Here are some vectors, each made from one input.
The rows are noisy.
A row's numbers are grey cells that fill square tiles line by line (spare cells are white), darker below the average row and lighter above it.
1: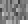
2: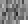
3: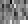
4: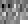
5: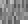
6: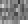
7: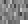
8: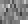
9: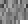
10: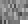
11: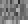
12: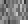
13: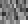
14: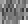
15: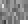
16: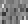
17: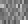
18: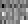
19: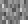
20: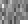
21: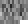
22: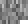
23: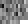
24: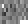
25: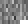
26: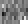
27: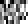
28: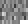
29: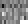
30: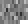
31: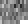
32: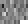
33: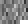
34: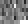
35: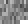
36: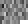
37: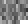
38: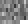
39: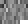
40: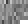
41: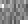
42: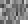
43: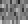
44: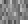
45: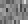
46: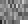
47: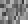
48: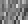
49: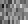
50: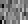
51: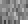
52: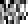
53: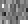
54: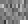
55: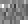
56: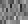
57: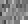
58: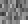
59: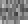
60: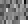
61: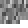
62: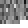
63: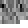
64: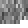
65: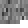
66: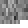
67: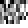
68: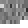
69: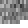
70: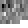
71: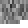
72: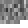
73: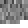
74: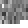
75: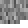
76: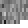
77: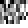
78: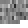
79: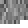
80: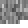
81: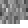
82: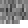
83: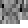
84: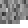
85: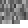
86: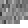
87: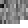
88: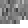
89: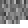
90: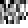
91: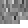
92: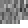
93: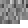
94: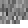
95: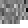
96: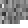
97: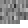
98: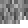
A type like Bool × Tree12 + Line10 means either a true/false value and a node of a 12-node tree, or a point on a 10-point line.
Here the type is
Bool × Bool × Bool × Label4 × Line3 × (Line3 × Line4 + Unit) × Line4 + Unit.
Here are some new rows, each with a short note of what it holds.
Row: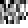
a fixed value
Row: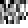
a fixed value
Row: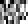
a fixed value
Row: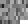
one of 4 labels, a point on a 3-point line, a point on a 4-point line and three true/false values
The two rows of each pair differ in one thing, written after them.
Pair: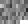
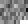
the place on one of the two 3-point lines
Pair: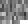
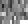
one of the three true/false values
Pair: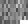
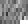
the place on one of the two 4-point lines
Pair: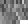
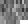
the place on one of the two 3-point lines
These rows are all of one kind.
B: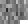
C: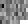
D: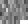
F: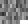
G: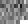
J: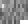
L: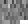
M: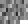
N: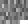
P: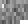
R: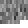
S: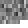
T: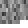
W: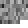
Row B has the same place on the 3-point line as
D, F, J and P.
